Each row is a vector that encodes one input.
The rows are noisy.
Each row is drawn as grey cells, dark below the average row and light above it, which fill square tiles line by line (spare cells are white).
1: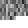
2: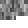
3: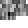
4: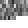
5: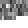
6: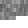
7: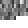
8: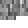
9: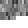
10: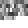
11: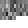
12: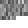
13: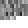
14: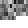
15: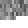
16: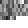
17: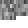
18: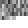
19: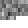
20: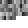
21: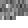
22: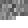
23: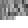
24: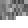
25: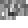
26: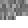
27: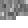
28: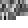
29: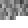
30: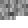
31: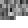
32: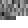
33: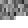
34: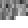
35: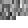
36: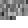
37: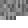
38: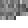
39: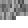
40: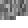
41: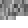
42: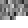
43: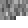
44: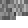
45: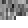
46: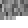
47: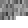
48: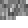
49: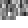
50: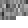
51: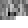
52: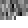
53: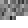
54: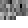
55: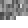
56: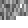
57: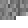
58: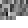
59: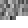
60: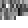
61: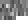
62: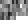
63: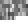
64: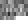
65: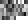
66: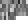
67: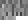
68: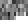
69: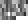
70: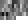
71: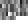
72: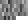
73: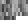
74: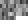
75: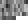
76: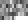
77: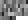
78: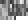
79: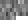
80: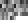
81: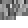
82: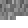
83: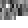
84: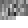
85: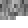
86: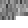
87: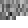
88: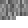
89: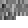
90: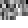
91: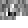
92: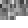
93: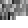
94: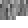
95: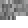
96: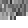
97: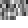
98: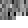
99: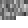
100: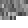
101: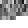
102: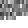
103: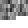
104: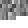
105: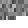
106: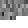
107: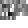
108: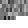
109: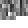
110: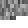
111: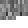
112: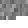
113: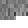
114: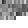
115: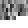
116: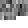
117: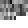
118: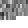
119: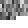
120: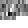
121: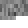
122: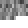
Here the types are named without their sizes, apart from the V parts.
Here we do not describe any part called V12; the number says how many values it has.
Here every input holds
either a point on each of two lines, or a true/false value and a value of V12.
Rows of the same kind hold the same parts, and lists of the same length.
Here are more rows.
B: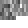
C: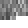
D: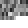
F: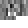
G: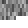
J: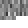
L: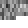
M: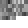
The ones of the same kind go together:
B, G, L
C, D, F, J, M

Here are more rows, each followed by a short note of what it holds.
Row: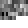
a point on each of two lines
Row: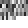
a point on each of two lines
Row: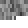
a point on each of two lines
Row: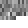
a point on each of two lines
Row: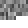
a point on each of two lines
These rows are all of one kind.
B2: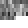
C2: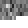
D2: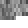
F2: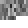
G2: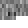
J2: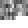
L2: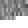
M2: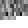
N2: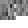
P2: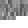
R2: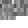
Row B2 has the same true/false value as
C2, D2, G2 and R2.
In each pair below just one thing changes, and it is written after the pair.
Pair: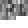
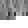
the value of V12
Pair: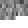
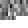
the value of V12
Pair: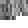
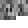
the value of V12
